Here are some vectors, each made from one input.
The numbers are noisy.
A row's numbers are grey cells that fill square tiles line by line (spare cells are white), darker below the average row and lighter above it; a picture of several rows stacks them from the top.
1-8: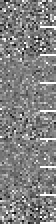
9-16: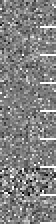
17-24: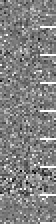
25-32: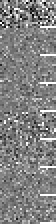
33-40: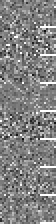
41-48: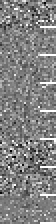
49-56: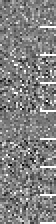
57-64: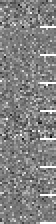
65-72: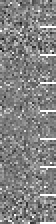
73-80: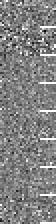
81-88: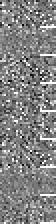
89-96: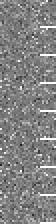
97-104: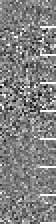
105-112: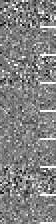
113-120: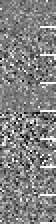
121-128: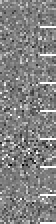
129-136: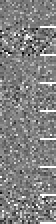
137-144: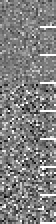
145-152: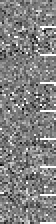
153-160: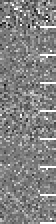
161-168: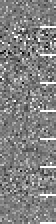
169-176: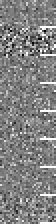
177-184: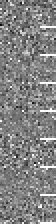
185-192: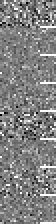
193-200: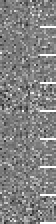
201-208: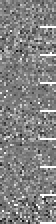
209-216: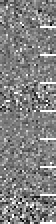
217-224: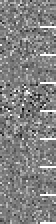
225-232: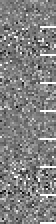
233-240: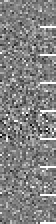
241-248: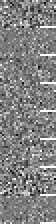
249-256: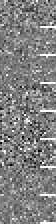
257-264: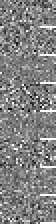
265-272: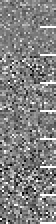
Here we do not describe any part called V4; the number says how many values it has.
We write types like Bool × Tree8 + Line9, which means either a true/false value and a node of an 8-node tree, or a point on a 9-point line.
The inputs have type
Bool × Bool × Bool × List2(V4) + Label8 + Line6.
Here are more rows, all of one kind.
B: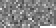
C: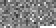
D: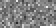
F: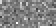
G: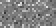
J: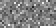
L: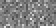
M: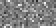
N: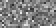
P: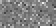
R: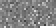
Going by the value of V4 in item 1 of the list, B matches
J and N.
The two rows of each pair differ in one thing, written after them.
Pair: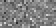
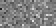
the value of V4 in item 1 of the list
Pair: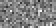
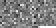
the value of V4 in item 2 of the list
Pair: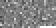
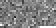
the value of V4 in item 1 of the list
